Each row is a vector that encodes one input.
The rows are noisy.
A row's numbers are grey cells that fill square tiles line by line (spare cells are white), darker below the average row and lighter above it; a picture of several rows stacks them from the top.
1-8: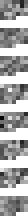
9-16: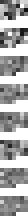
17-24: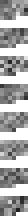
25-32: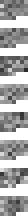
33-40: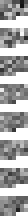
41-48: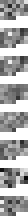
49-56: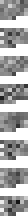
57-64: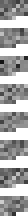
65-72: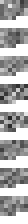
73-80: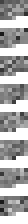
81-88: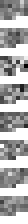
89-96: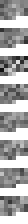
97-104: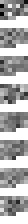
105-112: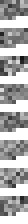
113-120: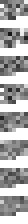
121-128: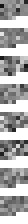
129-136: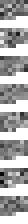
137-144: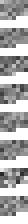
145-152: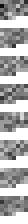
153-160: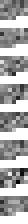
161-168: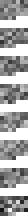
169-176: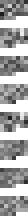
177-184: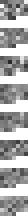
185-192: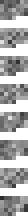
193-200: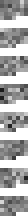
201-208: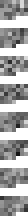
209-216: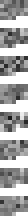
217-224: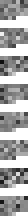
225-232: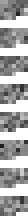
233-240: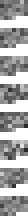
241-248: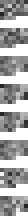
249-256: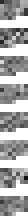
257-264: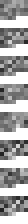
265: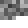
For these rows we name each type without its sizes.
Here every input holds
four true/false values.
